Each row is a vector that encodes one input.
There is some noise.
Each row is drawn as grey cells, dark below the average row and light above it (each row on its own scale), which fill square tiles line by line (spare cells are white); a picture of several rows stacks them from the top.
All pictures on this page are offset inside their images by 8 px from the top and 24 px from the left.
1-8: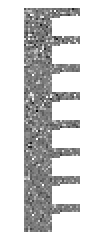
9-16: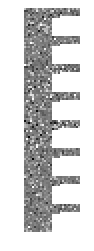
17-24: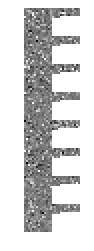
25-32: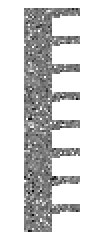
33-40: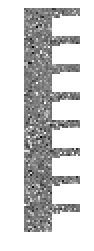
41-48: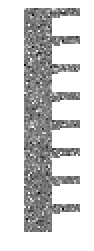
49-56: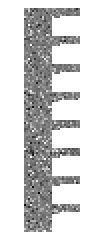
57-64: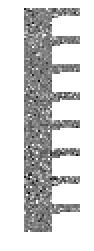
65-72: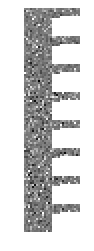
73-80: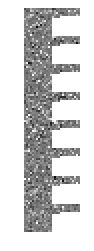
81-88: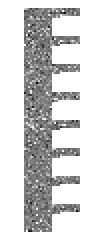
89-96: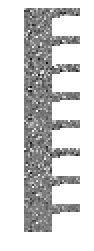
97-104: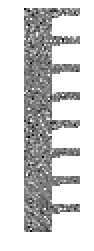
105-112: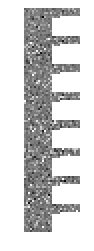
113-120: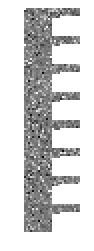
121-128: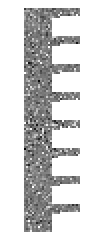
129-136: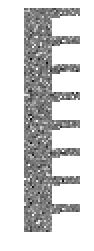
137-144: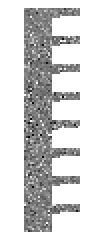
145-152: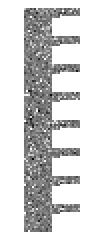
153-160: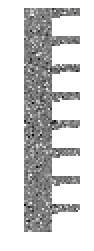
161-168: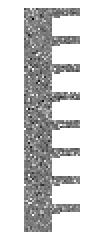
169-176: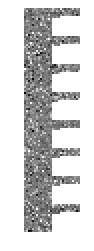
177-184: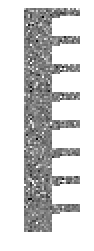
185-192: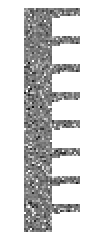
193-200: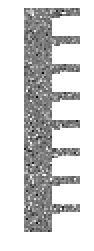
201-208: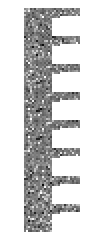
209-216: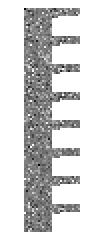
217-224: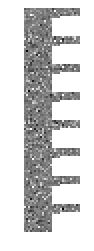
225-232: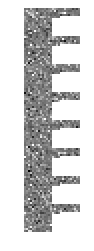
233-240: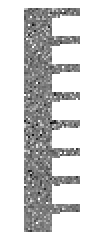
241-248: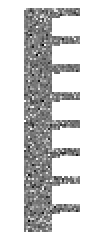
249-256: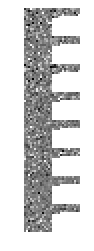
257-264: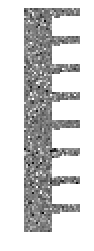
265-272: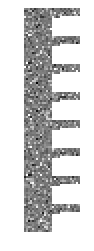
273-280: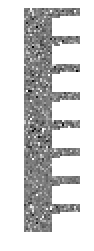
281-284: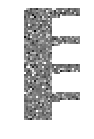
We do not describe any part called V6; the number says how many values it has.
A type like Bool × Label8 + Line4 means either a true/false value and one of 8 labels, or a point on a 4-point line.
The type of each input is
Bool × Bool × Bool × Bool × (Tree7 + V6) + Tree9.
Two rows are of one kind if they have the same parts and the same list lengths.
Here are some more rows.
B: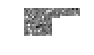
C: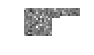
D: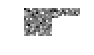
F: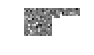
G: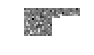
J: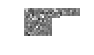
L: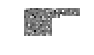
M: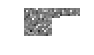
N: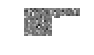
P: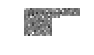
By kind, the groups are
B, F, G, N
C, J, L, M, P
D

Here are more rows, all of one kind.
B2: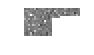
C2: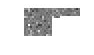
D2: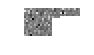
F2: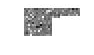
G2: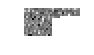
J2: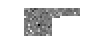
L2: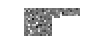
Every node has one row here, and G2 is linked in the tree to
D2.
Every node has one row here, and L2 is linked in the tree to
B2, D2 and J2.
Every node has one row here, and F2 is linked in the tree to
B2.
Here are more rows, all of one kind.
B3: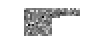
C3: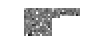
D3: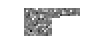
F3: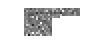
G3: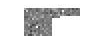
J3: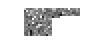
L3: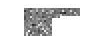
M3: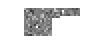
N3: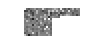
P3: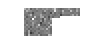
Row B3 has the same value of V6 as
J3 and P3.
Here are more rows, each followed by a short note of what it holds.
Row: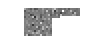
four true/false values and a value of V6
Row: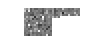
a node of a 7-node tree and four true/false values
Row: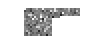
four true/false values and a value of V6
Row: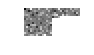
a node of a 9-node tree
